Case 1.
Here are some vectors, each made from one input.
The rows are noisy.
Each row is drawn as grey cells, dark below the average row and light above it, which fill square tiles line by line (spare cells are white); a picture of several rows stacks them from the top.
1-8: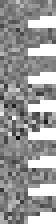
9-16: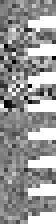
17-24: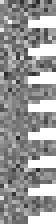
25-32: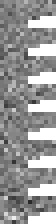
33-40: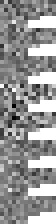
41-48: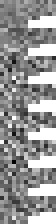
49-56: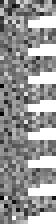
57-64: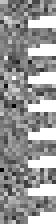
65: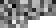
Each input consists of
four true/false values.
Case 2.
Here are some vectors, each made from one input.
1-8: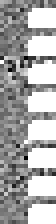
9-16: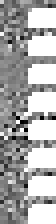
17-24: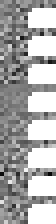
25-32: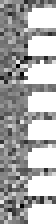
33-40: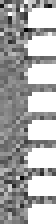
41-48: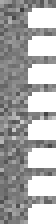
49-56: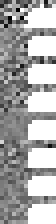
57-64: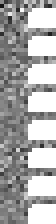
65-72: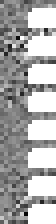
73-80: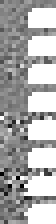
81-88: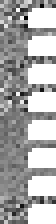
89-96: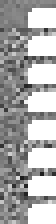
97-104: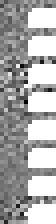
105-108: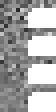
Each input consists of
a point on an 8-point line.
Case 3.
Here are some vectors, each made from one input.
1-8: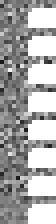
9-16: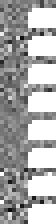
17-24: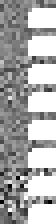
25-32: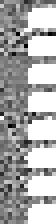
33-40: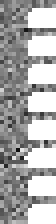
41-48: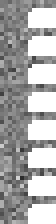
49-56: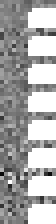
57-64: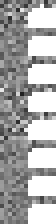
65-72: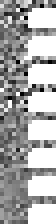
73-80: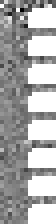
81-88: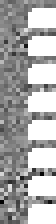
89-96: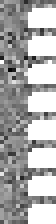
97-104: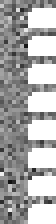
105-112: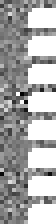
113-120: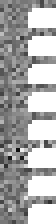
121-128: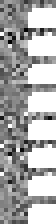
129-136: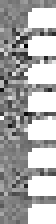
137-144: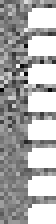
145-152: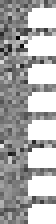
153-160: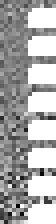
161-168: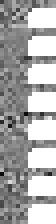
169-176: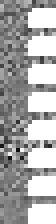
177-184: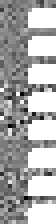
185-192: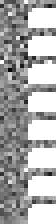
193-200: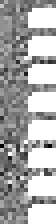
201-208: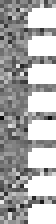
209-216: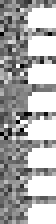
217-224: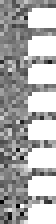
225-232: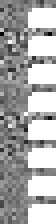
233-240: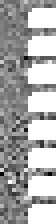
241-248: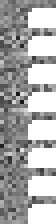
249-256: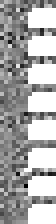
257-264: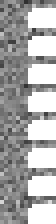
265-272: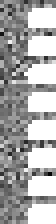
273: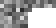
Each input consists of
a point on a 10-point line.
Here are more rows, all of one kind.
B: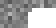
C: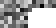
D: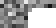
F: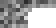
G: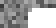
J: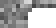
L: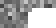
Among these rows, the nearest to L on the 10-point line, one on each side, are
B and C.
